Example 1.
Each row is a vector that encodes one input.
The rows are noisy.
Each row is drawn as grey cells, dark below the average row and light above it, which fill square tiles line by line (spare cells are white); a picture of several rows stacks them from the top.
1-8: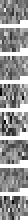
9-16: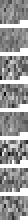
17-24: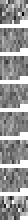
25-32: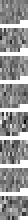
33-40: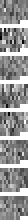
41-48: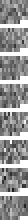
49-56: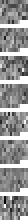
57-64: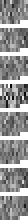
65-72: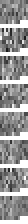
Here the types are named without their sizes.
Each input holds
a node of a tree.
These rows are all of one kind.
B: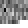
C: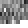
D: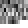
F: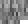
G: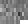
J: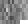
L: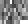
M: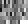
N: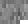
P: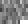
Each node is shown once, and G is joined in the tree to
D and N.
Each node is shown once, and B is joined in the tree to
D.
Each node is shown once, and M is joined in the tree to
F and P.
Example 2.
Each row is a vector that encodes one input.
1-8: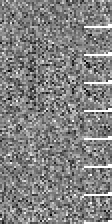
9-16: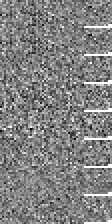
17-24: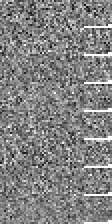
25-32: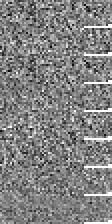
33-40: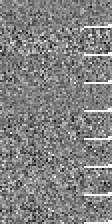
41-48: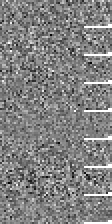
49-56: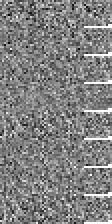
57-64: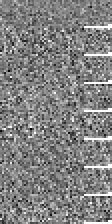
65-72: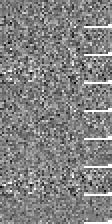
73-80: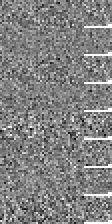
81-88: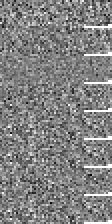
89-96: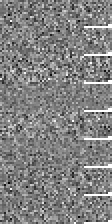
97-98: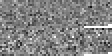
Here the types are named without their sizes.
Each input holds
a point on each of two lines.
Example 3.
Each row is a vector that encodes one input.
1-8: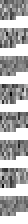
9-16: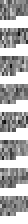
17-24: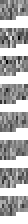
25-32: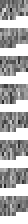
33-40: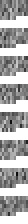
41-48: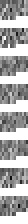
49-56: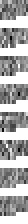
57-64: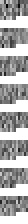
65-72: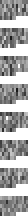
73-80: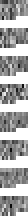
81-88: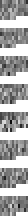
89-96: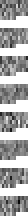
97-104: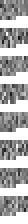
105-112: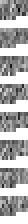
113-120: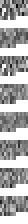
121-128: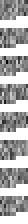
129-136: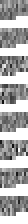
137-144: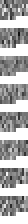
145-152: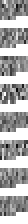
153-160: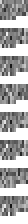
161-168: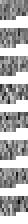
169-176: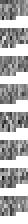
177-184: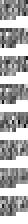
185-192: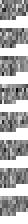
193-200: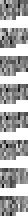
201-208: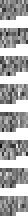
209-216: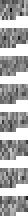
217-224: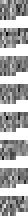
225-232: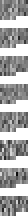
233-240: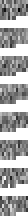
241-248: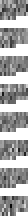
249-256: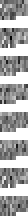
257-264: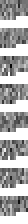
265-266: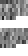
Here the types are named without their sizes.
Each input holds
a point on a line.
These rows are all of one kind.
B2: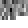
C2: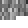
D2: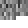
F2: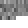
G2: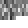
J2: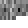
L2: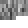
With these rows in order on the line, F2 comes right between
J2 and L2.
